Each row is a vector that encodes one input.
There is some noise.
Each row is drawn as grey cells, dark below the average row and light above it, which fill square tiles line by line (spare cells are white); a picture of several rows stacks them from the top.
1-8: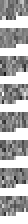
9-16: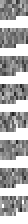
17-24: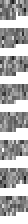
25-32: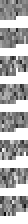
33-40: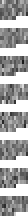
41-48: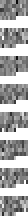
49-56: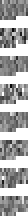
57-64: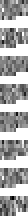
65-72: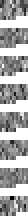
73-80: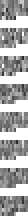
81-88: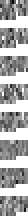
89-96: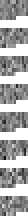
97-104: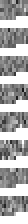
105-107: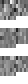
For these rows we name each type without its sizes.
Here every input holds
a point on each of five lines and a true/false value.
